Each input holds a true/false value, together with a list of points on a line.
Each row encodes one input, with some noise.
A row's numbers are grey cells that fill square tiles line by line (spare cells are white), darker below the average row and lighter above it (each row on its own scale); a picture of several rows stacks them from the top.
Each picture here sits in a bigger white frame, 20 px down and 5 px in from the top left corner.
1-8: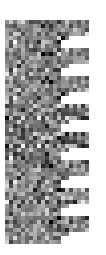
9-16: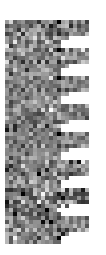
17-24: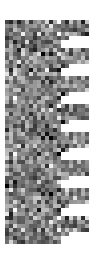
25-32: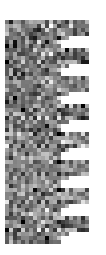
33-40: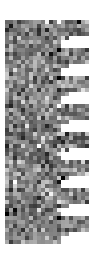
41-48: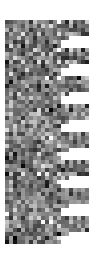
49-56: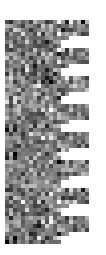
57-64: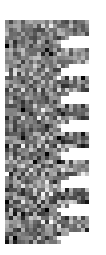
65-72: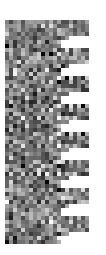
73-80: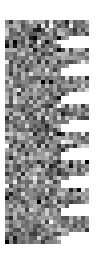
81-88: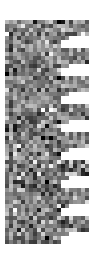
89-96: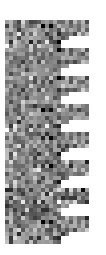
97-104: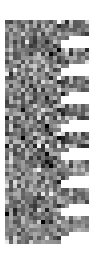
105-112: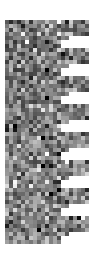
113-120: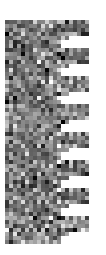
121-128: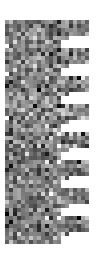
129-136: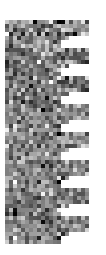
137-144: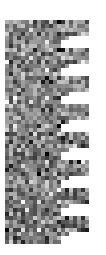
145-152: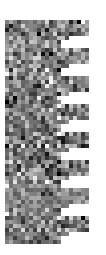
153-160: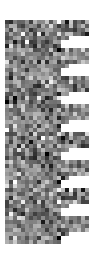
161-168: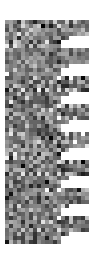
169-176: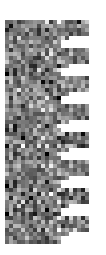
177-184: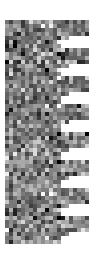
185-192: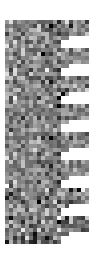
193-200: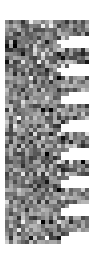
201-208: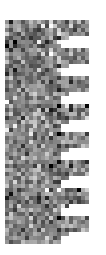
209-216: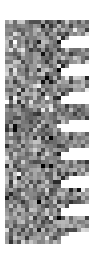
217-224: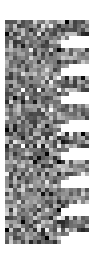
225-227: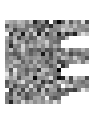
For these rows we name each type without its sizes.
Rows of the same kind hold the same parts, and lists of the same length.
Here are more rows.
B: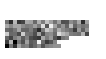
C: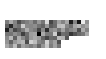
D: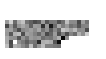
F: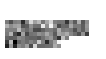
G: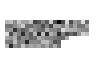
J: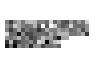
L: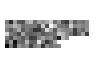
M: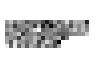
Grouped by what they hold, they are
B, F, G, J, L
C
D, M

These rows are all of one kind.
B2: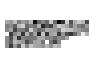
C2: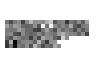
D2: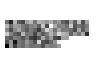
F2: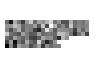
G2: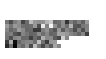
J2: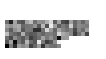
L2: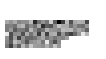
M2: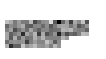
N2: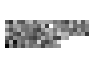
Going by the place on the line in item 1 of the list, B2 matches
D2, L2 and N2.
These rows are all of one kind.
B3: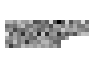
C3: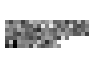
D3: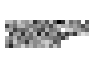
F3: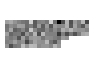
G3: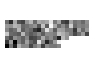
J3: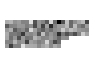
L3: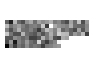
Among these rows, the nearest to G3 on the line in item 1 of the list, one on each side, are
D3 and L3.
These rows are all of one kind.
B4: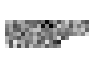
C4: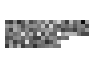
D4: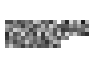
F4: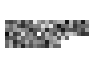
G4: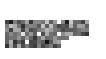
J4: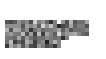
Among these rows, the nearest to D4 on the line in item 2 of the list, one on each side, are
C4 and F4.
